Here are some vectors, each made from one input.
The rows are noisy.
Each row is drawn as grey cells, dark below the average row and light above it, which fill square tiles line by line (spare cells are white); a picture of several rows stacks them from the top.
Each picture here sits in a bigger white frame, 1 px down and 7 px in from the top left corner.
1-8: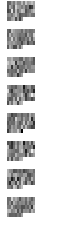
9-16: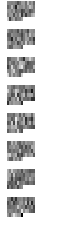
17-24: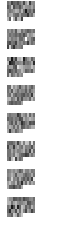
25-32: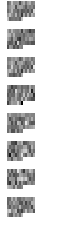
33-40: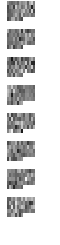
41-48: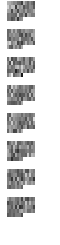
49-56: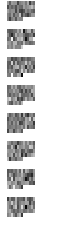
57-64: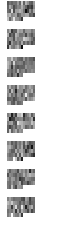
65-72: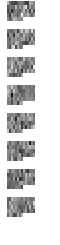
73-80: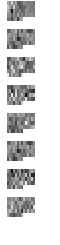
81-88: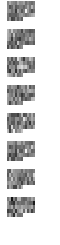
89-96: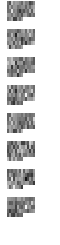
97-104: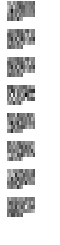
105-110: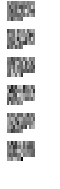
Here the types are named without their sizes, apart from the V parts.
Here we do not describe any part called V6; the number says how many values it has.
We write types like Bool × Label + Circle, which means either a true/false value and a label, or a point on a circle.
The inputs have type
(Label + Tree) × V6.
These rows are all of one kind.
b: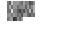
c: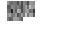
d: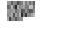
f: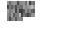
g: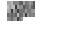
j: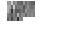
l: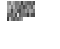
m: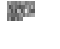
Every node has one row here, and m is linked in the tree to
c and j.
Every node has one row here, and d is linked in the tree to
g.
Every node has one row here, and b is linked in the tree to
f and l.
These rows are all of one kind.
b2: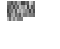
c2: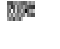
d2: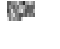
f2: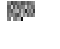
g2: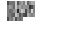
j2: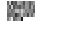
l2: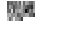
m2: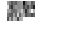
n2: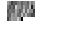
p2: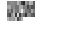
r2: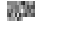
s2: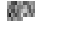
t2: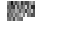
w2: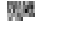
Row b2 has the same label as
d2, p2 and r2.
